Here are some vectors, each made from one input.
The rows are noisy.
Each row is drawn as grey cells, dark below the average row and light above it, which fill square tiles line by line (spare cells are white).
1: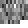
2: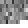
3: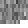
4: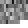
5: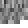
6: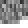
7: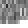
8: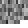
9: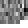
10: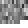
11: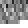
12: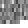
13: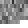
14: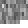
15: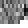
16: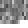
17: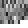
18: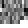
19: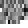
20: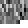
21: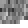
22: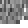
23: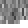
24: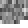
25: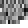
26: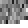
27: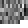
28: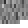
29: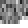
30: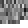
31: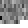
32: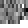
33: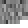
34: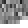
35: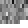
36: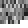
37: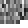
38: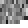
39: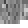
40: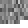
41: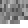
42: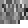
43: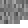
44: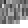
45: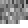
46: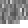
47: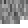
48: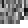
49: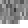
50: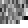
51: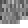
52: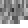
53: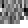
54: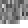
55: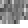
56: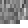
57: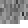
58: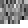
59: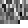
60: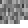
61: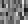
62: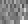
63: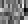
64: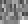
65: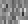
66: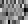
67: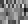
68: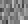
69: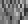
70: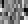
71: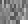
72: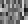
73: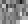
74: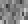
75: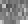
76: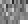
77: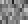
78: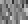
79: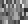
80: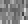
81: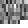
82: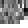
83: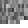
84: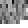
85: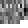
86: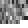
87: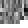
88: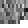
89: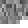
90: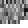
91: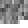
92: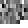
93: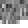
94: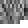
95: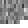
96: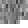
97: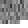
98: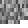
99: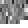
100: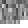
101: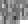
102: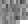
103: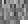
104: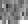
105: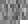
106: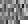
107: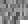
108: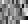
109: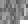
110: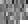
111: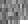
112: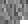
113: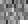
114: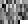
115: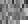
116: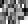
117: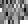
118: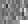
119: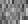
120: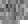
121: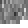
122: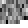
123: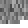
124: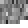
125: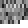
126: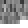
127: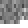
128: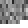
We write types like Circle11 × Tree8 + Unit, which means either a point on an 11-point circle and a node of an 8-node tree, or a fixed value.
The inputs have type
(Bool × Bool × Bool + Unit) × Line7 + Line9.
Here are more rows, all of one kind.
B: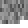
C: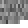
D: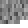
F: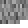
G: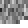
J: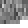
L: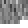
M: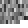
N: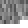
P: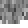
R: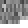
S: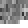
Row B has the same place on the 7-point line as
C, D, N and R.
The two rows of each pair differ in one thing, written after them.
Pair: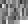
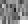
the place on the 7-point line
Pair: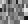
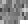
the place on the 7-point line
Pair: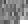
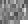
the place on the 7-point line
